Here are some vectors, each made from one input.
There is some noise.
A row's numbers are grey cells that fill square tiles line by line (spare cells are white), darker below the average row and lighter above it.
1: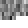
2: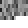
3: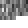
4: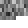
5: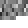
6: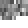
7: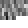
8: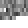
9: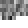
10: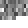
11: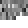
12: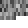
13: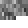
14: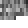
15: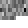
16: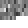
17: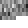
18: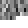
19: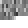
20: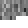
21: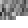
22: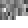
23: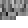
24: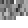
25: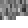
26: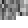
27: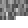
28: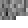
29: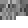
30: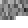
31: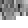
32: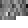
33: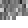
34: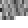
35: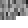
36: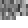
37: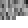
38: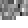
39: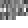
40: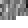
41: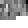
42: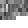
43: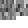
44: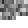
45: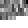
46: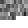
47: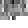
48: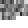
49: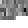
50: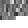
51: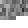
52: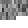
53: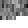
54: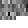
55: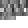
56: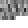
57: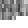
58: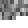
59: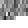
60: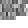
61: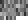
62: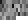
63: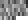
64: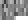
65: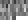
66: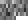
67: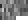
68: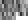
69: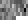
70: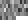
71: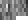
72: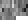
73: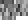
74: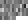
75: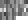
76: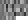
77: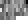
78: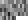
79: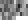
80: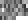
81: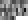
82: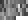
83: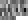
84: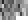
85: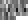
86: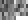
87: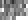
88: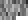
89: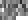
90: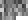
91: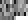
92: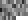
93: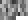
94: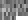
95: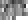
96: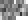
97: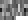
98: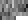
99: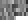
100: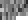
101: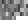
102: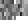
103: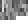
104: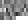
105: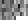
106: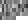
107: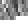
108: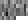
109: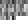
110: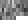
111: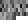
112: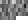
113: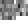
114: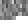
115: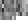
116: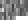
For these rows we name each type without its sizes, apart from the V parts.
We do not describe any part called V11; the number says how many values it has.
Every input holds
either a label, or four true/false values and a value of V11.
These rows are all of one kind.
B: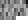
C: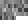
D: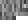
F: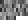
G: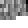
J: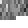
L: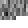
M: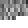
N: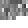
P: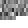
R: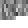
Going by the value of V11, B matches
G, J and M.
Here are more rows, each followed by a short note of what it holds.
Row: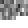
a label
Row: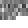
four true/false values and a value of V11
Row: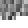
a label
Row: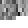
four true/false values and a value of V11
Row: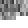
a label
